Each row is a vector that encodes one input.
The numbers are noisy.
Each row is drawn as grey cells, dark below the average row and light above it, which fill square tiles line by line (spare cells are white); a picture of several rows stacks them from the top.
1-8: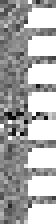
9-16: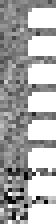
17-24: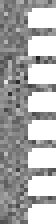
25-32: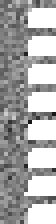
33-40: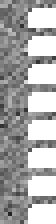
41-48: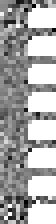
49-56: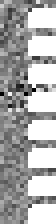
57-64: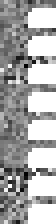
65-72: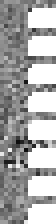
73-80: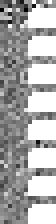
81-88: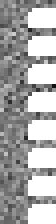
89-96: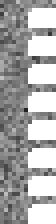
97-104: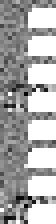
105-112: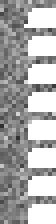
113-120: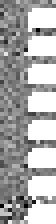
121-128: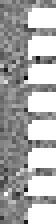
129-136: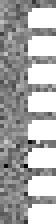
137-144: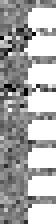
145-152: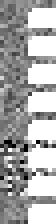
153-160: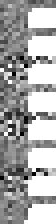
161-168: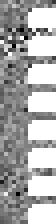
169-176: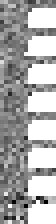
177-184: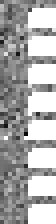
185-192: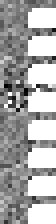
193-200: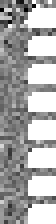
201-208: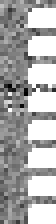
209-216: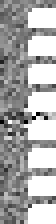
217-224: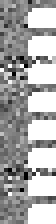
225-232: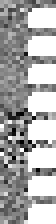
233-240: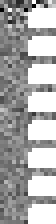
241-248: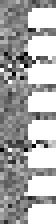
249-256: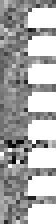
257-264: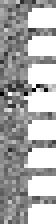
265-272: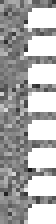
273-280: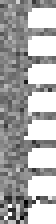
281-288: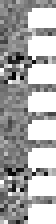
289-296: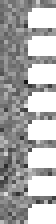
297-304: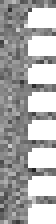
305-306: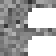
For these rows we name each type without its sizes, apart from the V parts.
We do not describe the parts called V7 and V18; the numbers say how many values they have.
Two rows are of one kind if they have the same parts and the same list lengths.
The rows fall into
3 kinds.
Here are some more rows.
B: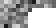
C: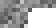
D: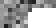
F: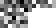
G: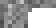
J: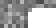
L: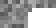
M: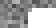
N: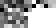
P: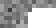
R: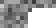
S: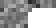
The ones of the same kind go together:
B, D, G, J, M, P, S
C, L, R
F, N

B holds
a label and a value of V18.
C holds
a point on a line and a value of V18.
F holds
a value of V7.
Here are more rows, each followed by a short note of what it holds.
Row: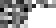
a value of V7
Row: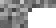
a label and a value of V18
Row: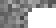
a point on a line and a value of V18
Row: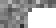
a point on a line and a value of V18
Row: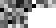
a value of V7
